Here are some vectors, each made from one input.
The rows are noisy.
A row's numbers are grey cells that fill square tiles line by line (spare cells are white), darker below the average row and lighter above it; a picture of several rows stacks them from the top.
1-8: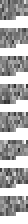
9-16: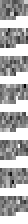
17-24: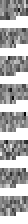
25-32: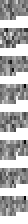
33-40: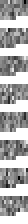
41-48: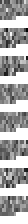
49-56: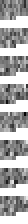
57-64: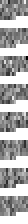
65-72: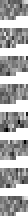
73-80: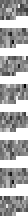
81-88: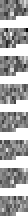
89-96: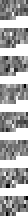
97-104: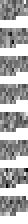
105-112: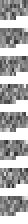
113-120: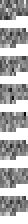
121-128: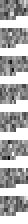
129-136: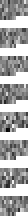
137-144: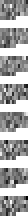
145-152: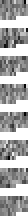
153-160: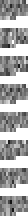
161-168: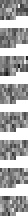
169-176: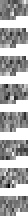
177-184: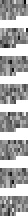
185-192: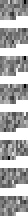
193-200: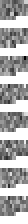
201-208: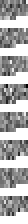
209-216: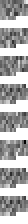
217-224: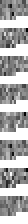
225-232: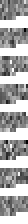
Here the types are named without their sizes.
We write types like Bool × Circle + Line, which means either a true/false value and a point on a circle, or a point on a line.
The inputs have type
(Bool × Bool × Bool + Unit) × Label.
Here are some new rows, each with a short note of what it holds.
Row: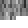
a label
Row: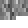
a label
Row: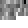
a label
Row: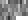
a label and three true/false values
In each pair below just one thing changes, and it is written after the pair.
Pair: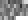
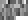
the label
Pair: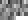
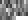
one of the three true/false values
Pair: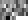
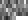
the label
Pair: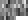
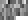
one of the three true/false values
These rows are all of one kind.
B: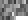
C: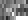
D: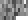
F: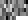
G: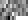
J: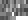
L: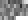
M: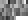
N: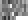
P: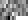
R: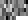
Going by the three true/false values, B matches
G, M and P.
